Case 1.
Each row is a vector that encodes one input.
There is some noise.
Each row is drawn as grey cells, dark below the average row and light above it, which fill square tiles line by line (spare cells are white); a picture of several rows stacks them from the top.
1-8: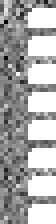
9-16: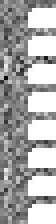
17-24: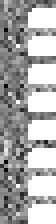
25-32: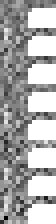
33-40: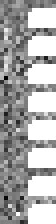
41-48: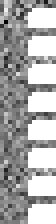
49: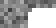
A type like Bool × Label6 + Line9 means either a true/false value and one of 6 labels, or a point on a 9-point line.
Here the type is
Line9.
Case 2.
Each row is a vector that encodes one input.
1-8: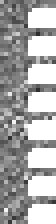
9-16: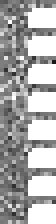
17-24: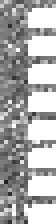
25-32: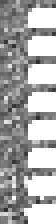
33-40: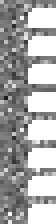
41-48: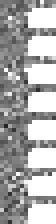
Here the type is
Label10.
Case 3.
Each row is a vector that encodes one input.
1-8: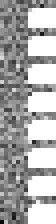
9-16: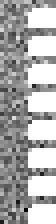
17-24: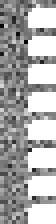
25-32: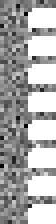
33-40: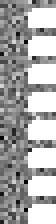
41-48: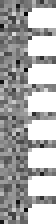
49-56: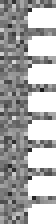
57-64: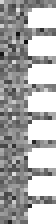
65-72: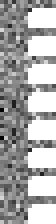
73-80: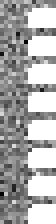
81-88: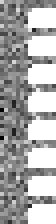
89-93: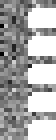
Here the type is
Line8.
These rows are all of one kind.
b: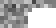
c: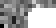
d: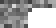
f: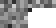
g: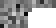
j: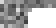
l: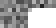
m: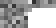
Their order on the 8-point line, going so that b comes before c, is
m, b, j, l, d, f, g, c.
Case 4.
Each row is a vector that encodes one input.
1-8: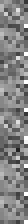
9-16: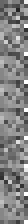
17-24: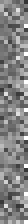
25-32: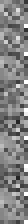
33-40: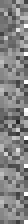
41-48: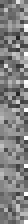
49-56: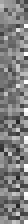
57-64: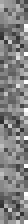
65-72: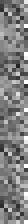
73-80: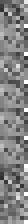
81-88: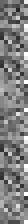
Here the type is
Line7.
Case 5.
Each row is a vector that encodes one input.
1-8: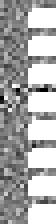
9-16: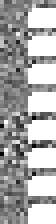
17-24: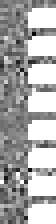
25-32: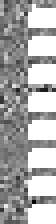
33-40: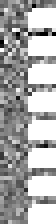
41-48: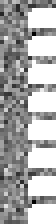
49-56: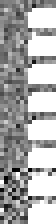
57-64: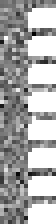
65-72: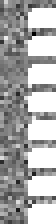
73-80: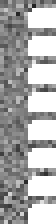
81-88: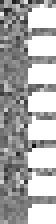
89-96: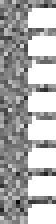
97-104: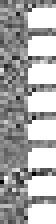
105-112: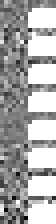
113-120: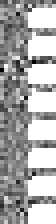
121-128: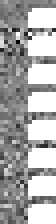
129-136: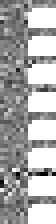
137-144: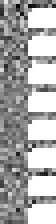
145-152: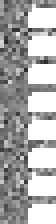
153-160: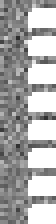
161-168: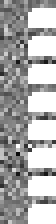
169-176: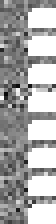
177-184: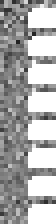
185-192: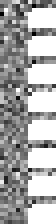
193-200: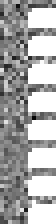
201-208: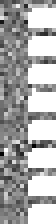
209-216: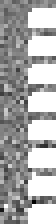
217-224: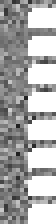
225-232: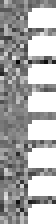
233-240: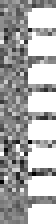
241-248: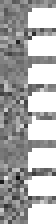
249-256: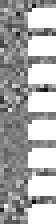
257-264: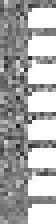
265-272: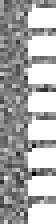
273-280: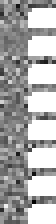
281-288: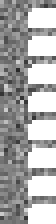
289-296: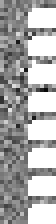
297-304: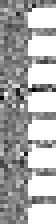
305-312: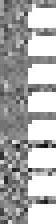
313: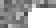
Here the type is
Tree13.
